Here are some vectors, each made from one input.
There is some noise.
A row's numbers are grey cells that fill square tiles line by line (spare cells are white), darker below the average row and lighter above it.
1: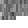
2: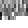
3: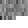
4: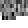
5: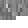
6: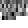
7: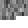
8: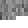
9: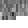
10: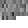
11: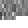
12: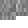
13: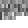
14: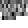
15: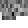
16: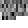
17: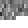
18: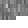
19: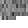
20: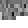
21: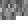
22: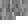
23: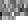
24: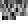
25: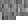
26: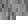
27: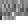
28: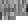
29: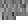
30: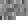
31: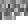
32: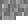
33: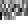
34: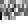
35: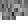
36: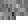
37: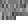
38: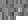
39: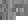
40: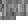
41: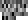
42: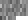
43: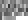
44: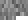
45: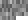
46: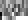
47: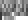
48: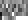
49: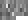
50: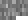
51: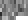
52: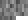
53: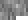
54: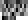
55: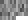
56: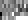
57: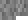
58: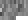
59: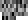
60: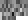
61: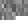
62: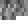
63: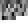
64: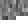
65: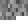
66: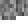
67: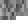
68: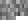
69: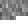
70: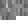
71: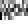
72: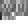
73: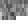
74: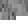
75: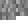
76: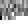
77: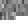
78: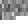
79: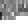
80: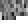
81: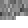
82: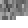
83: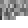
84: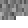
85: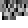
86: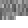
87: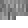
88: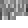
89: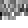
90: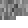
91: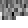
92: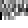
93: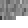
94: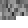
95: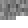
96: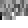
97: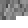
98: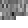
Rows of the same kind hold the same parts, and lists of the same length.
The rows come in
2 kinds.
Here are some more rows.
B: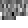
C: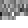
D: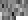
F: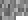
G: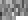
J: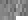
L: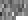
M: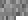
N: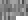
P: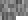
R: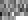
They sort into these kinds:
B, C, D, F, J, M, P, R
G, L, N

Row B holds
one of 7 labels and a point on a 6-point line.
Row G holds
two labels (each one of 7).
